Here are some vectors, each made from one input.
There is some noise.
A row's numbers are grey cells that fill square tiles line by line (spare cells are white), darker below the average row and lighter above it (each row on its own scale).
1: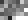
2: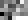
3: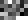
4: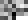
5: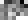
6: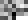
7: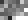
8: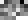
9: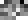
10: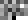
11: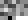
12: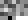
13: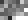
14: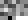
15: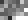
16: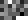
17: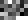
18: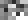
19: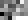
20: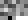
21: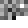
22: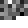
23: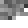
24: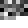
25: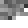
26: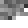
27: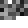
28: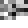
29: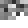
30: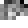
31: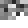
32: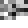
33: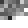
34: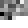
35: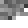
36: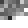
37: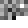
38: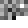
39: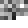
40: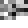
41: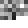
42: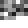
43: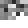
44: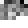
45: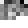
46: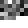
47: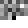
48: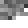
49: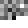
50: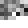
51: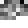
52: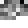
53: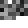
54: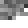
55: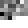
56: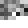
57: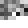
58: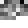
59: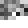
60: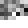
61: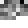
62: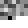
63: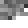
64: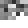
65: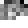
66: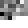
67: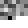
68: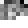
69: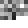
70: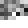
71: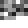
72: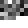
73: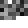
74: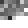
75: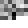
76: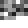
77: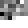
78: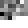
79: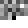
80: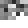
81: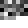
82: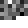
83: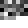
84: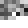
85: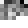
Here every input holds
either a point on a 10-point line, or three true/false values.
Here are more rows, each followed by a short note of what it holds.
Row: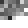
three true/false values
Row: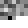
three true/false values
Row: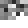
three true/false values
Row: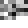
a point on a 10-point line
